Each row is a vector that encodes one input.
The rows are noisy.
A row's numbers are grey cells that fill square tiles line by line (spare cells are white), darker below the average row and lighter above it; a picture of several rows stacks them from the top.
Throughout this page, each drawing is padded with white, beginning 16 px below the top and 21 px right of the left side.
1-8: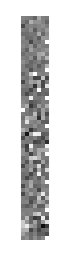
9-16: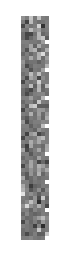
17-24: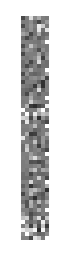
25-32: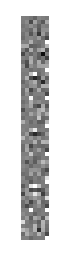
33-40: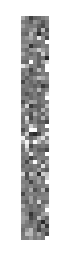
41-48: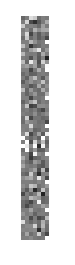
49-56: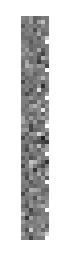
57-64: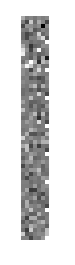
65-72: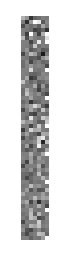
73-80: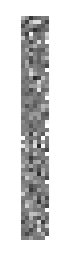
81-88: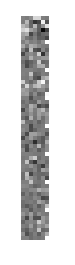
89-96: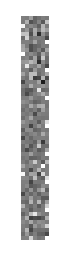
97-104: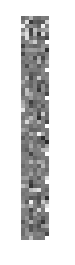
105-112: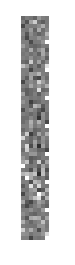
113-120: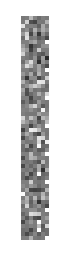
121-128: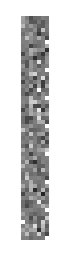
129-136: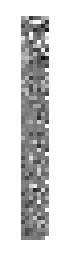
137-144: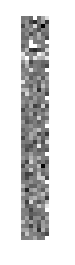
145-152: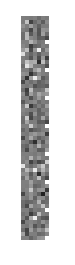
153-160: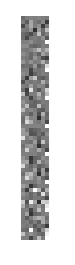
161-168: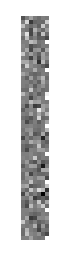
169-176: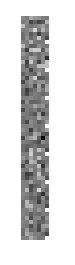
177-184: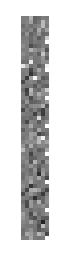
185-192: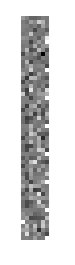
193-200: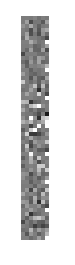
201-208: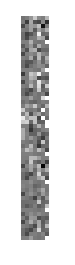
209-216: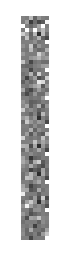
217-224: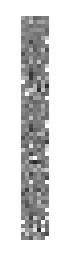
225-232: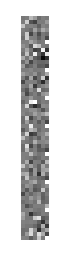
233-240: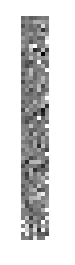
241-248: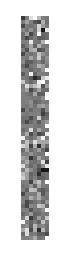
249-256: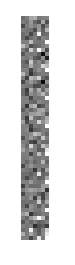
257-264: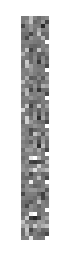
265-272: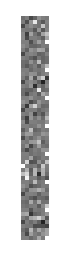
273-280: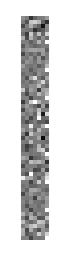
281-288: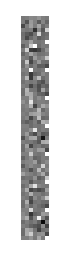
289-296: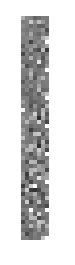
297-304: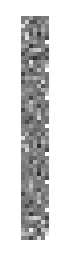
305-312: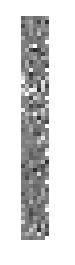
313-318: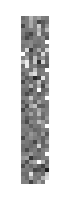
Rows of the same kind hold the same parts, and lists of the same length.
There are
3 kinds of row.
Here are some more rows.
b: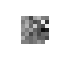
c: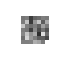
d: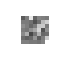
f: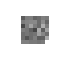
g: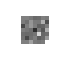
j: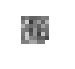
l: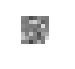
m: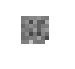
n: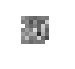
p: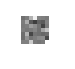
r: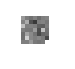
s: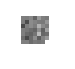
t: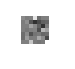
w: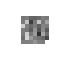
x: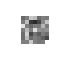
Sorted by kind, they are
b
c, j, m, n, p, r, t, w, x
d, f, g, l, s

